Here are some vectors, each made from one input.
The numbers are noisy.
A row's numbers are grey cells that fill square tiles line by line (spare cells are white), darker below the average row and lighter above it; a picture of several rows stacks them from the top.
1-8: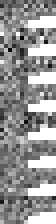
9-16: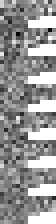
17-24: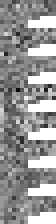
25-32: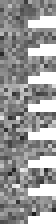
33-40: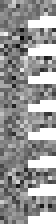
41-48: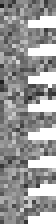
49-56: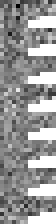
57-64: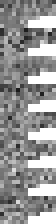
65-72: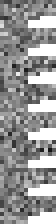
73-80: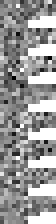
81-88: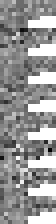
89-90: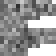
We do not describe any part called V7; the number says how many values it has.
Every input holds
either a fixed value, or a node of a 9-node tree, or a true/false value and a value of V7.
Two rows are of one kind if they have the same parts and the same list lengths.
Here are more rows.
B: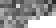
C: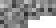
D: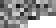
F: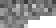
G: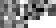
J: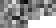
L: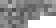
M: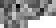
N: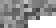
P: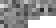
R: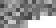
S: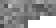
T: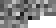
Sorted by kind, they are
B, F, M
C, P
D, G, J, L, N, R, S, T

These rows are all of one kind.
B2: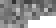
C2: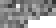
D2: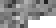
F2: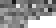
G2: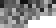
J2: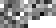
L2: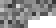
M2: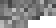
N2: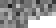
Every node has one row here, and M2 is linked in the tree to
J2.
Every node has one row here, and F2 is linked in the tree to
B2 and C2.
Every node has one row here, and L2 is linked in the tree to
C2 and N2.
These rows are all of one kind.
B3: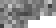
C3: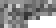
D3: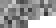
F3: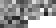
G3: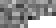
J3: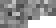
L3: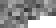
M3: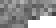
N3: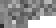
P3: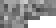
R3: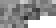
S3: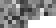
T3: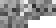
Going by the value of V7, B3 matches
C3, R3 and S3.
